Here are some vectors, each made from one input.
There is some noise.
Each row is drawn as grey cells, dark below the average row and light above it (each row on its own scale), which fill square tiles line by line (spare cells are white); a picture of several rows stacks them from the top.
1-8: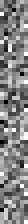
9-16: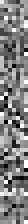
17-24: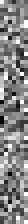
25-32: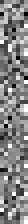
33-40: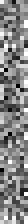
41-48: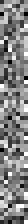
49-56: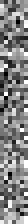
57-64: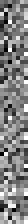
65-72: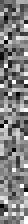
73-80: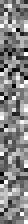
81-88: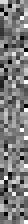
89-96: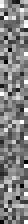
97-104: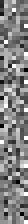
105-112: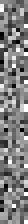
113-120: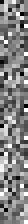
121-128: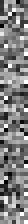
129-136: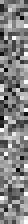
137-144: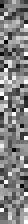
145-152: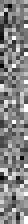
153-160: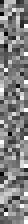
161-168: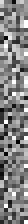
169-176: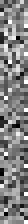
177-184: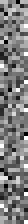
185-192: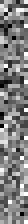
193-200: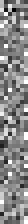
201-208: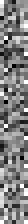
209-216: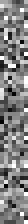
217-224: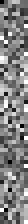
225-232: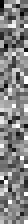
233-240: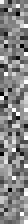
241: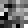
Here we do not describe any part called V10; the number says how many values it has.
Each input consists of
a true/false value, together with either a point on a 9-point line, or a value of V10.
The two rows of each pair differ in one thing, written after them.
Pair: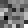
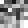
the true/false value
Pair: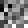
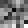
the true/false value
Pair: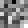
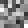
the place on the 9-point line
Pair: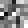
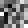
the true/false value
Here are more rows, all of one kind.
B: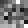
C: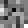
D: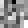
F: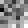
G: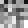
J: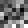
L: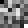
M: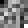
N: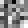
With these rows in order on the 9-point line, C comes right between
F and G.
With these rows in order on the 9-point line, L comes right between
M and N.
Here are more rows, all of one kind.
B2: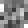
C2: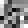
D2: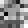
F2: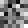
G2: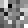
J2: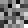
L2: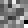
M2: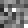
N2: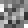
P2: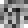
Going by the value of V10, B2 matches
F2, J2 and N2.
